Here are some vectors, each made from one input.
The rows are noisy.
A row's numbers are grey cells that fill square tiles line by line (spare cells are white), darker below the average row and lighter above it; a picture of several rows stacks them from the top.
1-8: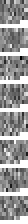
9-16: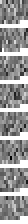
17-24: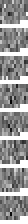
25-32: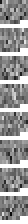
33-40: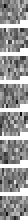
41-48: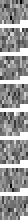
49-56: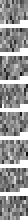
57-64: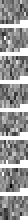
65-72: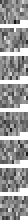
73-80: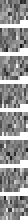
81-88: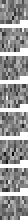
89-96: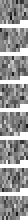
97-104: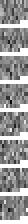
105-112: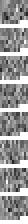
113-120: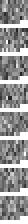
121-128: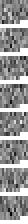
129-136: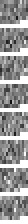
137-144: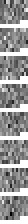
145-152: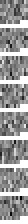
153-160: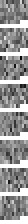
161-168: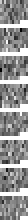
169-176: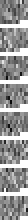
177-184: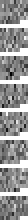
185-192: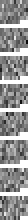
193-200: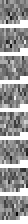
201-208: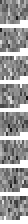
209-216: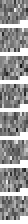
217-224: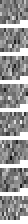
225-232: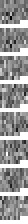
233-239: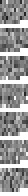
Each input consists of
one of 10 labels, together with either a point on a 13-point circle, or one of 11 labels.
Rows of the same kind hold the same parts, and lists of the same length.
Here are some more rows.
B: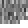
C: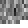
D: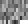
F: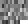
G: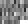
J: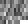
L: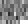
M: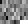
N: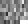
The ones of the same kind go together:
B, D, F, G, L, N
C, J, M

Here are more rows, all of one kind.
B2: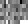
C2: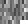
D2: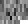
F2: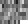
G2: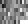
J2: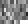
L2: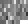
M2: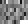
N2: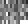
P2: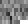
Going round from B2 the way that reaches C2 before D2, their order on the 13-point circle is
B2, G2, M2, J2, N2, F2, C2, D2, L2, P2.
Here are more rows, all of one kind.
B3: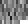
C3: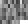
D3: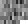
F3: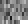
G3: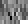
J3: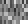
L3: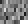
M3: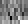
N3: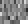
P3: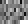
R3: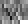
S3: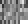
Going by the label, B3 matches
F3, G3, M3 and R3.
